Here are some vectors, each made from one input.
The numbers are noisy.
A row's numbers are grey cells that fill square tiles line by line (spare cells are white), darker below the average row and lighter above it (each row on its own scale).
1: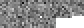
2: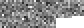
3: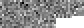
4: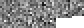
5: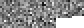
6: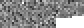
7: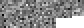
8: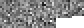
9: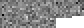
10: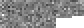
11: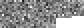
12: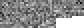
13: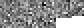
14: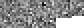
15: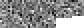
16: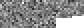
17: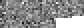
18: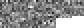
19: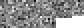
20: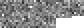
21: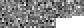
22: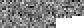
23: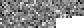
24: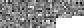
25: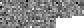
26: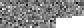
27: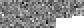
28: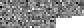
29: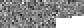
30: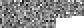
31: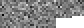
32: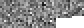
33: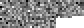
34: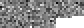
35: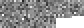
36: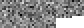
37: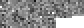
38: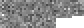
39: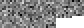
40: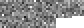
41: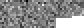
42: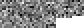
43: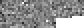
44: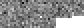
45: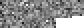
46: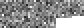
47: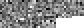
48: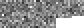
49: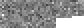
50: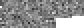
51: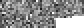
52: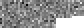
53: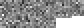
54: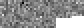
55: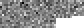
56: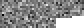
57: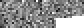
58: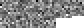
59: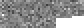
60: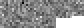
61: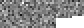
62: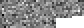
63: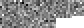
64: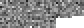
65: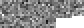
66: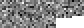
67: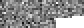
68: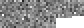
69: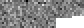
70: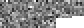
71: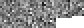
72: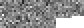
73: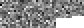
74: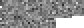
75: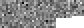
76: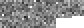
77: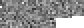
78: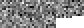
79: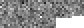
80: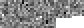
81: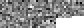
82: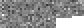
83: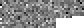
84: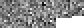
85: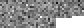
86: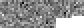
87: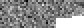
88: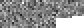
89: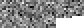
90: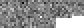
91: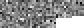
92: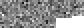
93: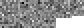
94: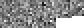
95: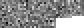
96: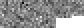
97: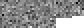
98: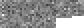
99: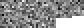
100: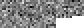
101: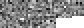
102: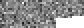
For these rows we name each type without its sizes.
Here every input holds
a list of points on a line.
